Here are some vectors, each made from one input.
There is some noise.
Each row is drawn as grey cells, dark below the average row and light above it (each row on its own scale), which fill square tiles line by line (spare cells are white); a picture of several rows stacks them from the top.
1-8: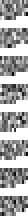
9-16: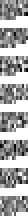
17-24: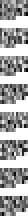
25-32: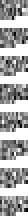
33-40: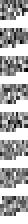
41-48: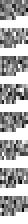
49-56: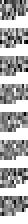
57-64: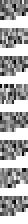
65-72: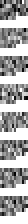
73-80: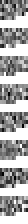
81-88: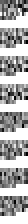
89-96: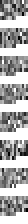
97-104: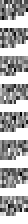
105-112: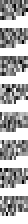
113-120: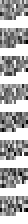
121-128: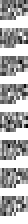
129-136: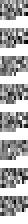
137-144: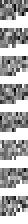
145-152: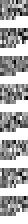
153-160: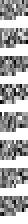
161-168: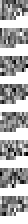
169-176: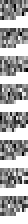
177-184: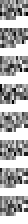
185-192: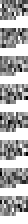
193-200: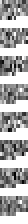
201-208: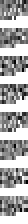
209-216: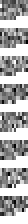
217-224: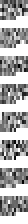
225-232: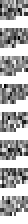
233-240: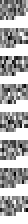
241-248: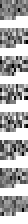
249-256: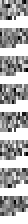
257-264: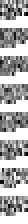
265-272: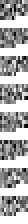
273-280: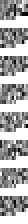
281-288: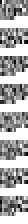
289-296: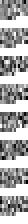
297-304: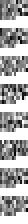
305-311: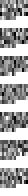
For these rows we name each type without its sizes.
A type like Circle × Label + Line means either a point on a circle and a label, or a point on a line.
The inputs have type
Bool × Circle + Tree.
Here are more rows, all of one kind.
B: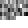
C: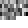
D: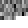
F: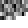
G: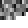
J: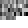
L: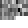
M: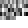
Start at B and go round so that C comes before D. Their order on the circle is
B, C, G, L, F, M, J, D.
